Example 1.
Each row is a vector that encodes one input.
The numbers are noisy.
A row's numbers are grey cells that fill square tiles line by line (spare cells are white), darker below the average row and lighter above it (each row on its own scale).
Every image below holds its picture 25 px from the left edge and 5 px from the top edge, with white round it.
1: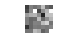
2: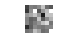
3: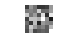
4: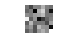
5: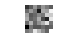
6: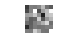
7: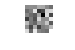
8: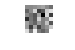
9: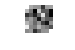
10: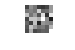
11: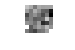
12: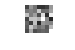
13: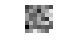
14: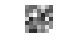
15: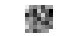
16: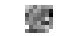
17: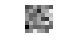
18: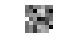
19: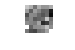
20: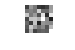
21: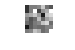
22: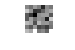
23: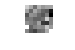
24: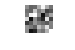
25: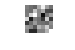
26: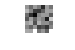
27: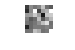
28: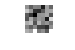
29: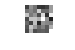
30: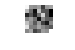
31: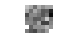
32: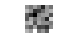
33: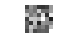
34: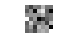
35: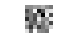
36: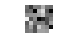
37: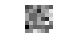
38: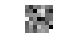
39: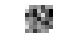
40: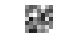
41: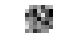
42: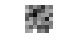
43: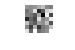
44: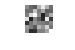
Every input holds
either a fixed value, or three true/false values.
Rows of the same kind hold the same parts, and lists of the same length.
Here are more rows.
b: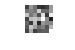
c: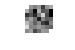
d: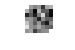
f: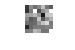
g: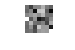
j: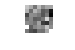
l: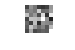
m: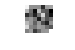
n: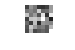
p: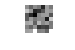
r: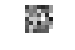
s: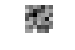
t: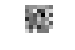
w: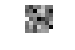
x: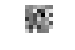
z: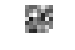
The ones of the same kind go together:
b, l, n, r
c, d, f, g, j, m, p, s, t, w, x, z

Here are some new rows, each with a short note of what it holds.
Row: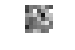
three true/false values
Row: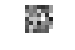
a fixed value
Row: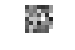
a fixed value
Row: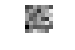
three true/false values
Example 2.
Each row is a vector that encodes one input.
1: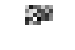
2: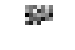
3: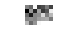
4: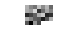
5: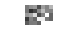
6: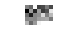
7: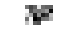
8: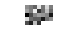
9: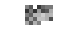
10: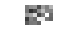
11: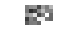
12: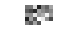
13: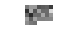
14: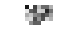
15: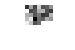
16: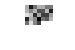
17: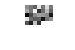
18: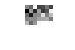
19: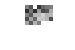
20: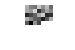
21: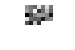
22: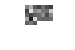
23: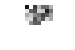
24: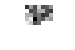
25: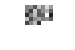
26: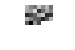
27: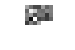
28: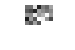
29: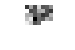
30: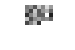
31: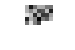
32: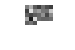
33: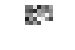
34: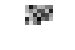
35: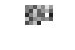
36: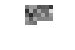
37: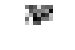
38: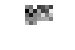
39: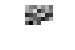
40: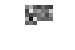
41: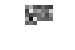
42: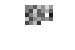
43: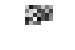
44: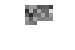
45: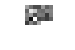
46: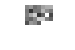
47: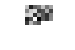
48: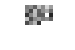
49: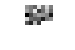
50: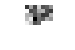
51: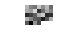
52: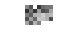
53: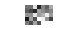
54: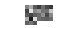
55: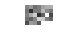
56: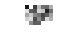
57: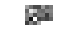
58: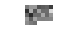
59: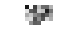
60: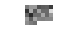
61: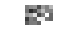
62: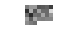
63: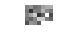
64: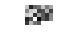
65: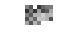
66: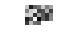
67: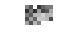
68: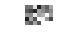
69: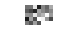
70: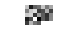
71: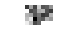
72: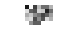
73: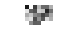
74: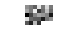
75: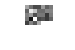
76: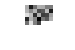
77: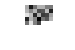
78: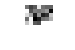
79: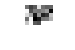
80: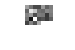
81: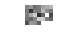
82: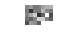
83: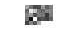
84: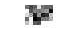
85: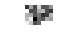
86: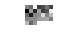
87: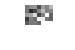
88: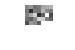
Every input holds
a point on a 16-point line.
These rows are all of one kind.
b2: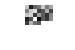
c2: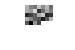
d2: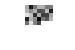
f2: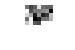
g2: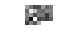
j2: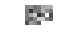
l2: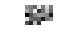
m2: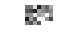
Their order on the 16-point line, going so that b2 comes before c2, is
f2, d2, b2, g2, m2, j2, l2, c2.
